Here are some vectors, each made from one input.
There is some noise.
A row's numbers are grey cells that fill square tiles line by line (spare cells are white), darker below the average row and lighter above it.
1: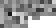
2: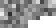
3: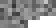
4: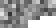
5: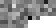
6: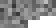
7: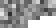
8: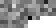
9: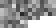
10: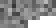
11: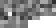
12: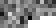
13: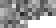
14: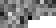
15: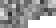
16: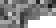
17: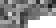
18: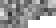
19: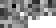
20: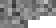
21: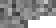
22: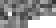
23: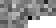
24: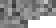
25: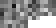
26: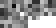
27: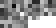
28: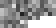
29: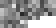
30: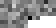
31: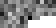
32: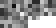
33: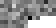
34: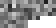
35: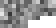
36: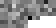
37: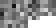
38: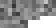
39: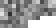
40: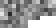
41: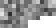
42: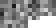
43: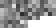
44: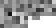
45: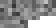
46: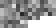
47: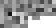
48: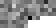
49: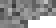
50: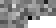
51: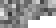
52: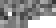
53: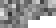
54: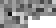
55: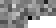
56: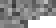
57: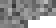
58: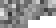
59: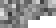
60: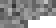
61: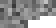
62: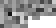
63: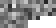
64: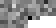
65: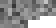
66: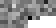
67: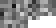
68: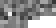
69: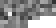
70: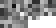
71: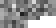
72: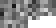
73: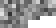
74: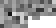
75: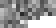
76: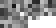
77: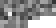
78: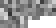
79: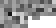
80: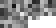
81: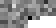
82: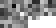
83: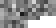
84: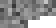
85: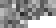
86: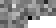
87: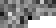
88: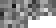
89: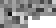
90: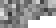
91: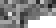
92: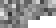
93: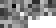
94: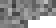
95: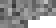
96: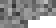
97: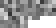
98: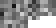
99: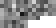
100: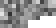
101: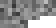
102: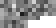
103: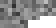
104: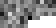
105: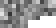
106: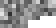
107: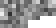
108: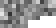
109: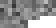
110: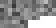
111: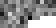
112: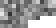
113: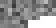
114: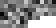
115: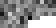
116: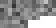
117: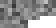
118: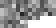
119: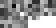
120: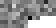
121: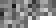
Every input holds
a point on a 7-point line and a true/false value.
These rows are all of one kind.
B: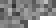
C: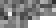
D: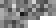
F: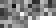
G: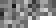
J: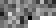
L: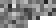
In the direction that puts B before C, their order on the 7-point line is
F, G, B, C, D, J, L.
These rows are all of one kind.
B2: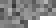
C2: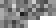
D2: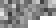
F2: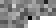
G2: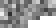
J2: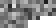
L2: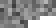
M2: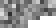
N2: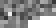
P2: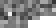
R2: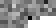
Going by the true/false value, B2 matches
L2, N2 and P2.
